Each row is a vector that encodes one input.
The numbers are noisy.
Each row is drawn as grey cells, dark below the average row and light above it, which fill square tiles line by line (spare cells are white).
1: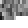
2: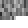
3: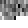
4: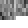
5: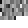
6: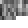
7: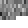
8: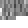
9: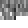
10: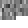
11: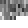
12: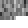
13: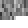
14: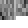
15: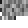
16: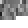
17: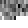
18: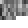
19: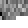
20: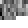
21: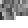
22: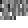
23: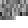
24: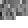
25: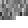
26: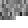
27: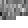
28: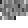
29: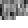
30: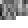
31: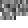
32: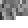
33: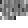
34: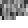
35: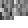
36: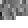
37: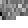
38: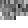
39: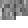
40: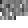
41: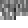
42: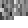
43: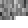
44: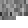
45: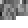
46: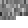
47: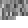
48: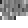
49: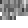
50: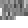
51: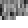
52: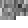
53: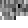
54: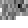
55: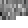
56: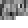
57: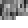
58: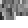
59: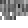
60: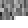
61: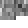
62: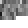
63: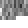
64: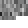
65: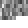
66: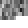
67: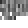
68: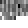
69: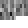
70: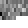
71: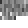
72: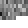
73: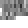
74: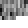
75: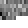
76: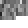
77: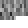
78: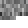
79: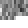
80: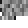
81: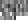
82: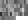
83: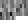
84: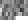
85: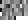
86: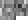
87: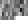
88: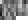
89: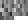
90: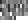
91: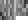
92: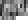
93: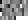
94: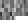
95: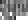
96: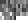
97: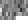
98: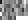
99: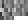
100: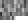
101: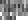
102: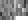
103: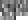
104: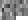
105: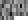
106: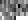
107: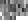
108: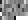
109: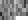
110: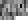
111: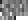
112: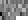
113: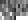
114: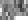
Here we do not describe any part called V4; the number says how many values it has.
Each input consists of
a node of an 11-node tree, together with either a point on an 8-point line, or a value of V4.
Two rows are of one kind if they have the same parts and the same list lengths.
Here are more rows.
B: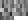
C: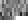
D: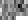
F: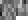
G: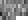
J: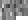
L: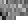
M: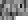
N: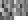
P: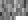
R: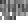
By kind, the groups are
B, C, F, G, L, M, N, P
D, J, R

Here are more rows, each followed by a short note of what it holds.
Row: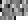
a point on an 8-point line and a node of an 11-node tree
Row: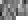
a node of an 11-node tree and a value of V4
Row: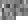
a point on an 8-point line and a node of an 11-node tree
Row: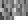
a node of an 11-node tree and a value of V4
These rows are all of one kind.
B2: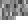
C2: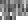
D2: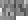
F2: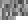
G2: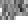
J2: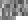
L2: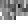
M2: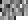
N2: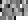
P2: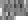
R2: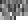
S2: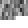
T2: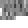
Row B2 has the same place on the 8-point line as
F2, J2, P2 and T2.
